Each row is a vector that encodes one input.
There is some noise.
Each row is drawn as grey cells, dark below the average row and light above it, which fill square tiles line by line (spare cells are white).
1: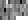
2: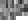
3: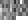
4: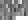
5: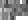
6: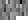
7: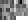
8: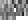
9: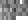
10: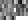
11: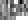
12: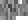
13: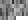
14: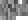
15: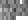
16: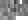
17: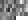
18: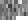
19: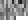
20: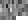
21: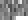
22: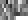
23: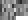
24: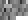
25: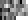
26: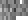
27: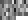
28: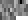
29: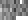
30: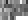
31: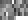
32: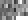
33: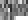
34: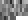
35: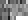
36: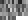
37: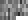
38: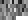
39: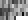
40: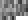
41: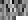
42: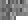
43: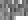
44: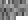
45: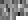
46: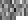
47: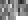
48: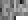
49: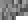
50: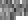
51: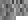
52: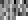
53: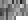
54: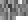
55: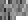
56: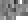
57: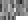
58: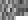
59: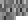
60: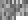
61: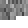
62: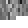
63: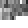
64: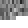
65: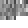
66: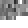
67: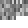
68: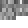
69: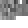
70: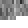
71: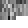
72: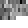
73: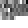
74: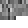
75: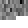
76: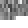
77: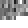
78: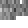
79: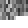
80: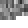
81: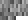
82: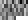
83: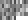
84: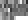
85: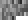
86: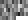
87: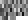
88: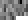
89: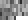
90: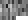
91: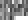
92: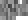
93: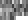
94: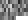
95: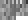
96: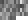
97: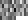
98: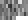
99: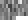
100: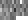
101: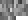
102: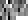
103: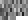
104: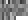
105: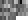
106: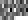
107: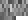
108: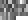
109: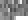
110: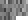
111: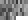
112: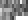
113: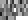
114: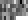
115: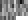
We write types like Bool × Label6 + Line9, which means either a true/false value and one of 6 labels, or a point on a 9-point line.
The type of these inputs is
Label6 × (Label6 × Label6 + Unit).
